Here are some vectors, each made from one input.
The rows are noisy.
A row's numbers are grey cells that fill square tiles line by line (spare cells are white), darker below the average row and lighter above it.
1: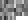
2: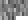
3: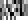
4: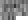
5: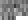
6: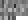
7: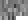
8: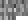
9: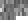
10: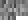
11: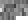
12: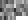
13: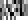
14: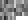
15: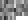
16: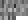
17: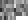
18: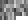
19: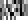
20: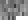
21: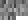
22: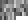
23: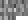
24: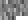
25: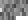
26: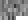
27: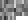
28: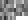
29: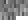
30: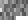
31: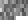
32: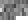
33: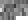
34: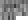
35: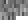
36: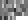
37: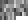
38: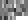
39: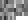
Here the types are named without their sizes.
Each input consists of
a list of points on a line.
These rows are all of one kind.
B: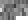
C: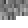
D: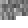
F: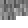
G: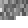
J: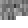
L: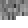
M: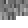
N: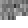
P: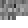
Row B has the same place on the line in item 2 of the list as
L and P.
